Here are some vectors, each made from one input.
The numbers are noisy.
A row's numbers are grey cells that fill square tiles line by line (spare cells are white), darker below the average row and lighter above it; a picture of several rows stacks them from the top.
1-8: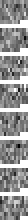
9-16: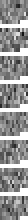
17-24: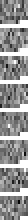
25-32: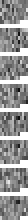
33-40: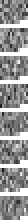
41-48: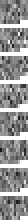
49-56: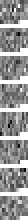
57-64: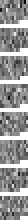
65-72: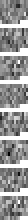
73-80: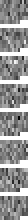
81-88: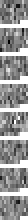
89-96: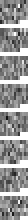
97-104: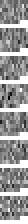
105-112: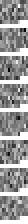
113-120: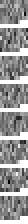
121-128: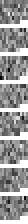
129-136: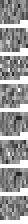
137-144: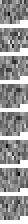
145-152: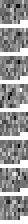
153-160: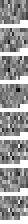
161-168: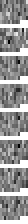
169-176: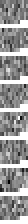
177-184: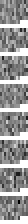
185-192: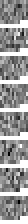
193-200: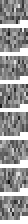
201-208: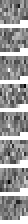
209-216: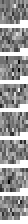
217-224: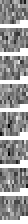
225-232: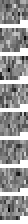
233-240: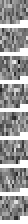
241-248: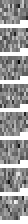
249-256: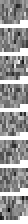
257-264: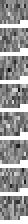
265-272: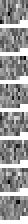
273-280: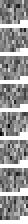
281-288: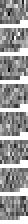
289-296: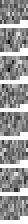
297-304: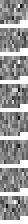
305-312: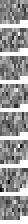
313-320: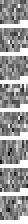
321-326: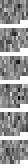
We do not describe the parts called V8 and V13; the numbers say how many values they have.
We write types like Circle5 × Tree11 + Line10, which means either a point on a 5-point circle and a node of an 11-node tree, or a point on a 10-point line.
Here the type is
(Bool × Circle5 + V13) × (Line6 + V8).
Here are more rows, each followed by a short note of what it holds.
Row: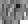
a point on a 5-point circle, a true/false value and a value of V8
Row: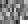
a point on a 6-point line and a value of V13
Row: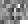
a point on a 6-point line and a value of V13
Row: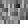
a point on a 5-point circle, a true/false value and a value of V8
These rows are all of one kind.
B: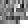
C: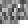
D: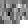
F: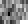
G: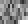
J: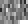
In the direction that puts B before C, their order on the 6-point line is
B, C, J, G, D, F.
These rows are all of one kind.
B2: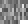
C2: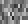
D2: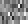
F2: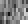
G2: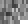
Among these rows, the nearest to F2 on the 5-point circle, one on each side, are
D2 and G2.
